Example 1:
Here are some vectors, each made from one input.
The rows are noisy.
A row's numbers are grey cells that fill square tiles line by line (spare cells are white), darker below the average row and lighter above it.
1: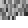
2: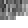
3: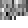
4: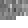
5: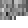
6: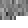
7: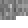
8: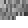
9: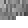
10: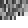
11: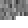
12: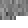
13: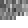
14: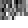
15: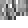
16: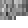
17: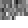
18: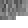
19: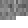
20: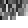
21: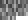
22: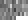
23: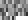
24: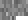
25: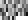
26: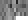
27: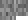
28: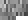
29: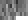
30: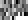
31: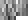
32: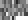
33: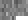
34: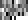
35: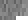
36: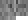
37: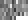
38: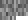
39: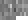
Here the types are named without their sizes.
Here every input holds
a point on a line.
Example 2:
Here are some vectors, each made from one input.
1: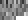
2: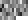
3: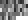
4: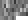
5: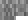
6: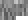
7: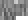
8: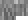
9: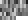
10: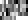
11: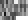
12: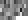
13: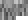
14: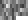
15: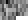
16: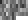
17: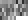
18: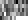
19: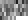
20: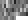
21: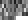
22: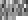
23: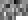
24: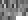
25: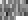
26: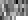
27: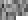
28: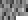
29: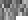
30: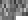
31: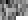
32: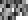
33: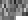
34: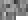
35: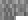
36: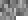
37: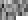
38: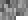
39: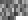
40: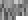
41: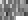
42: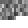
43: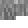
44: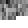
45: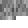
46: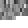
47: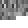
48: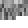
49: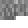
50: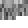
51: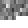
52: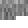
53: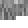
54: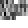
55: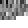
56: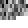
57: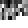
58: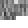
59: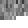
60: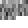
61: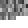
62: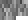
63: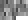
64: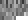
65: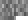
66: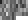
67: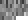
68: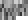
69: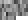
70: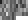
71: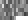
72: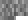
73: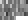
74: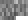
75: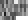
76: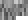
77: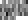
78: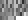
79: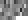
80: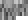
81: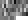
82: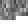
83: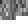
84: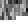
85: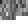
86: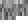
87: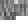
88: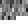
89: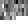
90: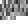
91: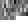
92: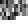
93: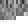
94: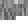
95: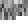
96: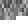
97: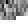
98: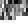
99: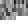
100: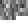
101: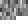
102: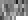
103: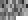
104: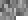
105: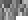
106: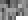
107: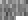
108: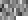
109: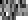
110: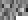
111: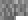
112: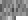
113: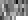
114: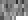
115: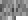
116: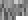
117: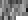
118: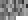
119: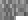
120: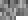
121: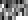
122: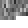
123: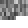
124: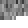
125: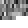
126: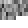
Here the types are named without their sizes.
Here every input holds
a label.
